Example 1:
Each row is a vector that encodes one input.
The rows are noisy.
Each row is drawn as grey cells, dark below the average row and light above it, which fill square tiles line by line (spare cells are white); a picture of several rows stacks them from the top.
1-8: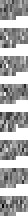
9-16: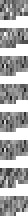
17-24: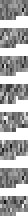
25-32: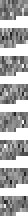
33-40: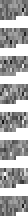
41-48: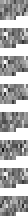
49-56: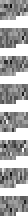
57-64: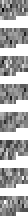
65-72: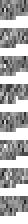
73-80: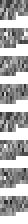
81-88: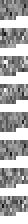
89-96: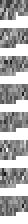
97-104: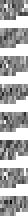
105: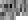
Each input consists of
a list of up to two points on a 6-point line.
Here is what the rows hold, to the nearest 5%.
All of them are lists of up to two points on a 6-point line: about 10% are empty, 40% hold one and 50% two.
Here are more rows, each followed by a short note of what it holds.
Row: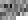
a list of two items
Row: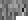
a list of one item
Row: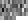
a list of two items
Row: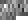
a list of one item
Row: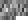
a list of one item
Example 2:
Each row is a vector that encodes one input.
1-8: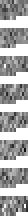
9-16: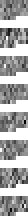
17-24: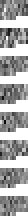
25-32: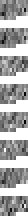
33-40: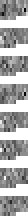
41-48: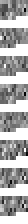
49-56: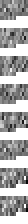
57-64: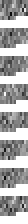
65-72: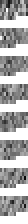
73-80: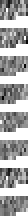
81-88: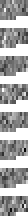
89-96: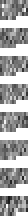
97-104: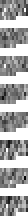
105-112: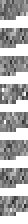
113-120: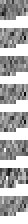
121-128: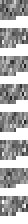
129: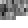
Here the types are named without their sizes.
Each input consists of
a list of points on a line.
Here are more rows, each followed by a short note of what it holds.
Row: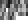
the empty list
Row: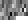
a list of one item
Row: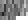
a list of two items
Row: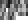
the empty list
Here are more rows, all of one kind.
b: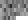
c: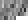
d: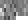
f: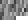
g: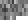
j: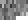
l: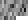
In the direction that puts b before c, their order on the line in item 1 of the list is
d, b, j, g, c, l, f.
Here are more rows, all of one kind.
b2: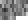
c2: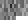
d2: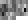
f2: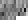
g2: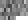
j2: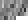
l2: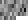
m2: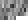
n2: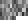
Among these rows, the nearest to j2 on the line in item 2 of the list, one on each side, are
l2 and m2.
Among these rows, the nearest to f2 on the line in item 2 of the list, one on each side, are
g2 and n2.
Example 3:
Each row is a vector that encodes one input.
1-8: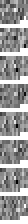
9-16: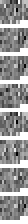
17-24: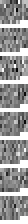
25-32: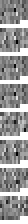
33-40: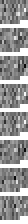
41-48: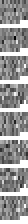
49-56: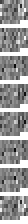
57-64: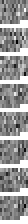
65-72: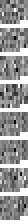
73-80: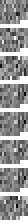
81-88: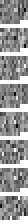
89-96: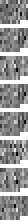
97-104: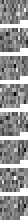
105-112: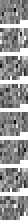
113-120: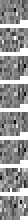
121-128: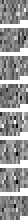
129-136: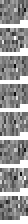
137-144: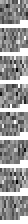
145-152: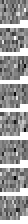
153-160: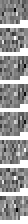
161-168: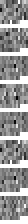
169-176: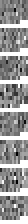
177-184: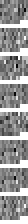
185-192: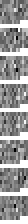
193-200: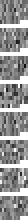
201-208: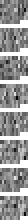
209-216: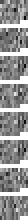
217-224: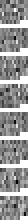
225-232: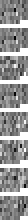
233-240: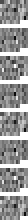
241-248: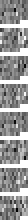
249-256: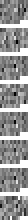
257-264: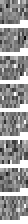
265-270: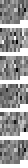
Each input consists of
either a point on a 6-point circle, or four true/false values.
